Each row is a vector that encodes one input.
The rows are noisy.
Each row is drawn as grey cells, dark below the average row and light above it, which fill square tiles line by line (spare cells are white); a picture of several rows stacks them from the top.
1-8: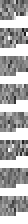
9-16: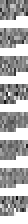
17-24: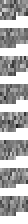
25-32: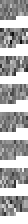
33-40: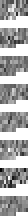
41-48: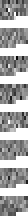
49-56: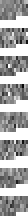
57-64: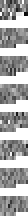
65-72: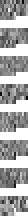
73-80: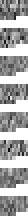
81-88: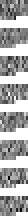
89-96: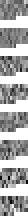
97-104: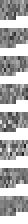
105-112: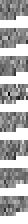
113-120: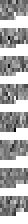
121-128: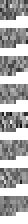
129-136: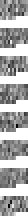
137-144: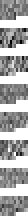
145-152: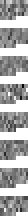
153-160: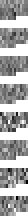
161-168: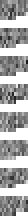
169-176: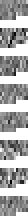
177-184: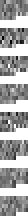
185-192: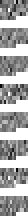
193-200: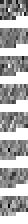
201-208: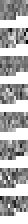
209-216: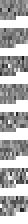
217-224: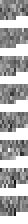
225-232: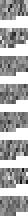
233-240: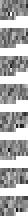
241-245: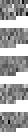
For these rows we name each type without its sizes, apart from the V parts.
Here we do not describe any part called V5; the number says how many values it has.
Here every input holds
a point on a line, together with either four true/false values, or two values of V5.
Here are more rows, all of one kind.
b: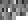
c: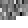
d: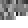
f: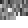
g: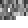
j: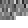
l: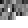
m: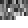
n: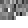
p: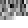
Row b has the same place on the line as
g, j and m.
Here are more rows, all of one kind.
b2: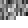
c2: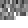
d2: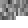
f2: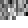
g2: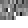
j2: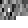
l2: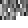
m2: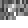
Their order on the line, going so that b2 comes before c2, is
b2, f2, l2, d2, j2, m2, c2, g2.
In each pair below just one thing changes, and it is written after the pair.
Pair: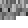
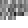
the place on the line
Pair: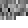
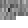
one of the four true/false values
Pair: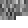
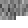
one of the four true/false values
